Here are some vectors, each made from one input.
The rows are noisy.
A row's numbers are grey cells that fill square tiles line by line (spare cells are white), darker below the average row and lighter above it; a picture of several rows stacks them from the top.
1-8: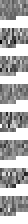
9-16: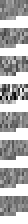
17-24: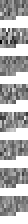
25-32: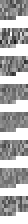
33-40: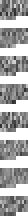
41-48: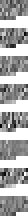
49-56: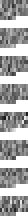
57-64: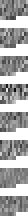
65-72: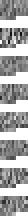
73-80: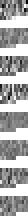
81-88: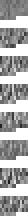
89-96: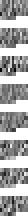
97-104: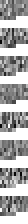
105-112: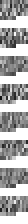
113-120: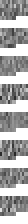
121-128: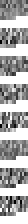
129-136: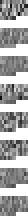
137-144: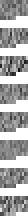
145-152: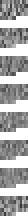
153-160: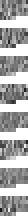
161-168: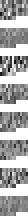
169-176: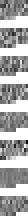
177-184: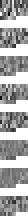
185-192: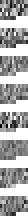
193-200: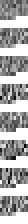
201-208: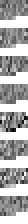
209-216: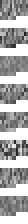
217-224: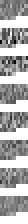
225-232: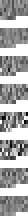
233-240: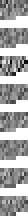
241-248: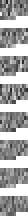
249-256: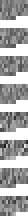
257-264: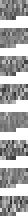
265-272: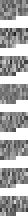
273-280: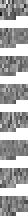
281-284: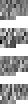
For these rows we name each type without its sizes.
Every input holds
a list of points on a line.
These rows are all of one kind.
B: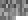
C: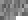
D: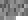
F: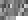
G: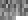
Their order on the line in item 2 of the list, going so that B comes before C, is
F, B, C, G, D.
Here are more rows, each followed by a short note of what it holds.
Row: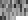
a list of one item
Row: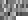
the empty list
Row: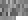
a list of one item
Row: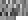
a list of one item
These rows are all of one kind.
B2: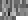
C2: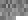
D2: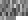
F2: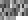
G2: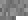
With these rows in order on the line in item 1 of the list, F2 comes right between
C2 and D2.
